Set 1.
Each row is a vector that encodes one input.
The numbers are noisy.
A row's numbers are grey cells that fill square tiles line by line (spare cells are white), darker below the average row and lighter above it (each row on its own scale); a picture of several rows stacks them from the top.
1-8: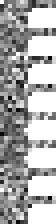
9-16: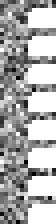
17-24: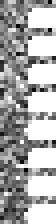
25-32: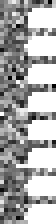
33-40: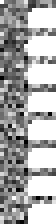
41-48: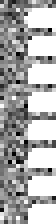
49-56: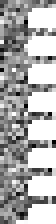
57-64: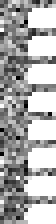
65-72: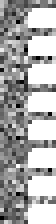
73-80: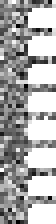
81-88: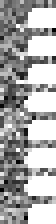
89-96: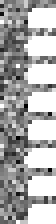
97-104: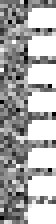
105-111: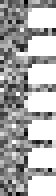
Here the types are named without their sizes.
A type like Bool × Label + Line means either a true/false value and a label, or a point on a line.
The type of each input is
Line.
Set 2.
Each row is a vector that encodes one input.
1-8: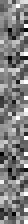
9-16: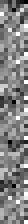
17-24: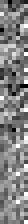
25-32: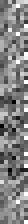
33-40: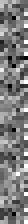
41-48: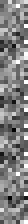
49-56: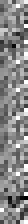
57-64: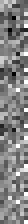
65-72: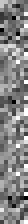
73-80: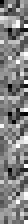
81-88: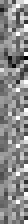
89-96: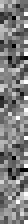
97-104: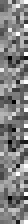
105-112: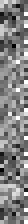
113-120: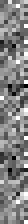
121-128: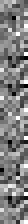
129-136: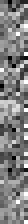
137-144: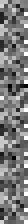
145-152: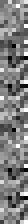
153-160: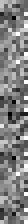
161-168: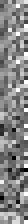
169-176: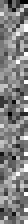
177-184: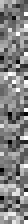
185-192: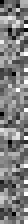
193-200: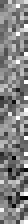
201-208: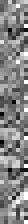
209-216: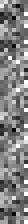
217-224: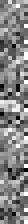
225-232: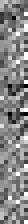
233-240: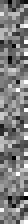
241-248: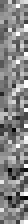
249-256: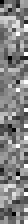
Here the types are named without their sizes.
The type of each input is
Label.
